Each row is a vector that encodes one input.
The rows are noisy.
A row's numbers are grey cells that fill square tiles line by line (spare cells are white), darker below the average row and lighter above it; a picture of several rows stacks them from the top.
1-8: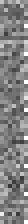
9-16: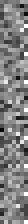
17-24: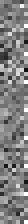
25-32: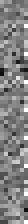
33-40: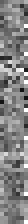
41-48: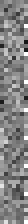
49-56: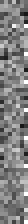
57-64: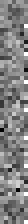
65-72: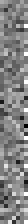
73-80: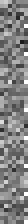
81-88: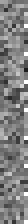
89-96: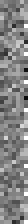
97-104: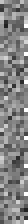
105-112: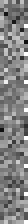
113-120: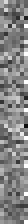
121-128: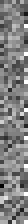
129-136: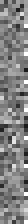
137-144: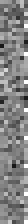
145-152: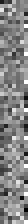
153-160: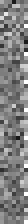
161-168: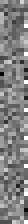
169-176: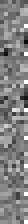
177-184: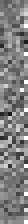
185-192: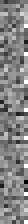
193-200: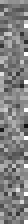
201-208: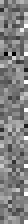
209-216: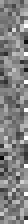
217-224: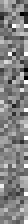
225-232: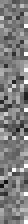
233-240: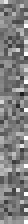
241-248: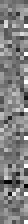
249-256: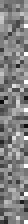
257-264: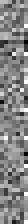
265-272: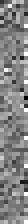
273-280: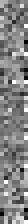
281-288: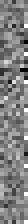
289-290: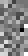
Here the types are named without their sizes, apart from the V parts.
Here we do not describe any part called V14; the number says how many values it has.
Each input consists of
either a point on a circle and a point on a line, or a value of V14.
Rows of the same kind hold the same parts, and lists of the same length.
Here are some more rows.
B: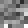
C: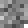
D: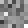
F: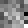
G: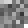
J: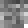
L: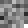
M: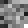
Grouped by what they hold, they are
B, C, D, G, J
F, L, M

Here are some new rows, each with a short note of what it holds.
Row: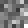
a point on a circle and a point on a line
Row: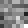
a value of V14
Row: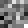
a value of V14
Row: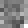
a point on a circle and a point on a line
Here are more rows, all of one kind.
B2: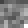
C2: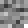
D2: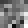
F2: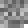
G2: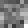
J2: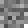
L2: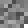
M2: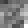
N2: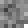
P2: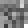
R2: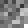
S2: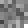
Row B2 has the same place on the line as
L2, M2, R2 and S2.
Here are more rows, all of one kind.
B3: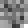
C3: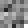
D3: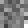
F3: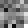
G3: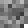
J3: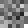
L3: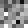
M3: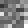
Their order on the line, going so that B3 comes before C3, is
B3, C3, F3, D3, J3, M3, L3, G3.
